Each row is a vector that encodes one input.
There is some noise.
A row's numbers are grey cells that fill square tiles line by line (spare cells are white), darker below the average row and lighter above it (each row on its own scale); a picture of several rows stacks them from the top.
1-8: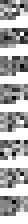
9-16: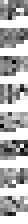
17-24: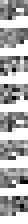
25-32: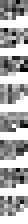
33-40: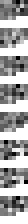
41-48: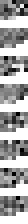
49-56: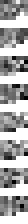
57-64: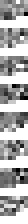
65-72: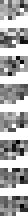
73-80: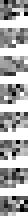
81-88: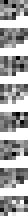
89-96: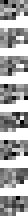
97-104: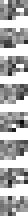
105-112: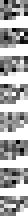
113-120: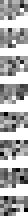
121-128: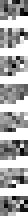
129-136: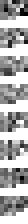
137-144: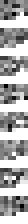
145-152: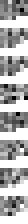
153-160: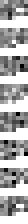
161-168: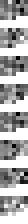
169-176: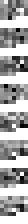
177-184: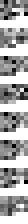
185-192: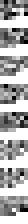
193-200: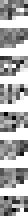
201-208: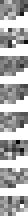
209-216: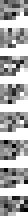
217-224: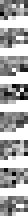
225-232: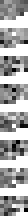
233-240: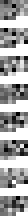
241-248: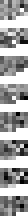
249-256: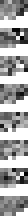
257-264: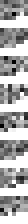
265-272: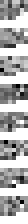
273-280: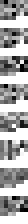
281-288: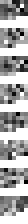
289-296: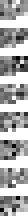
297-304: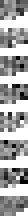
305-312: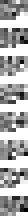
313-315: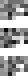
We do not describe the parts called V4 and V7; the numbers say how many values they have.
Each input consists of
a true/false value and a value of V4, together with either a point on a 13-point line, or a value of V7.
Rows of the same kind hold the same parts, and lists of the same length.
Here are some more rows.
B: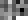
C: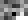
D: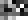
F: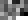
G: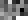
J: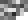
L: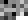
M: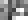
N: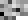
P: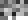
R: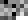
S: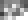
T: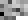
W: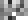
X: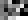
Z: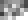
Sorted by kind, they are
B, C, D, F, G, L, M, N, P, R, T, X
J, S, W, Z

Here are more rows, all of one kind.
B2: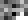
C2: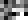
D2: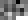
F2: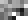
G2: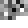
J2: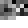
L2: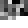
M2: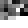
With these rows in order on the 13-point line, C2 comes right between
J2 and M2.
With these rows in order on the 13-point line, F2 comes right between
G2 and L2.
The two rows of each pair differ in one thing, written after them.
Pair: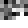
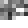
the value of V4
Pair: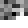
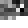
the value of V4
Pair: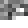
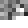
the place on the 13-point line
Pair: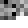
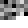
the place on the 13-point line
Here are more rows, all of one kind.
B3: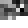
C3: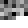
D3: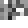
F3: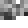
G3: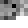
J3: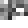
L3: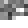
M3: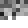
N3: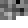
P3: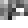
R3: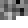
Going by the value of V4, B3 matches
N3 and R3.
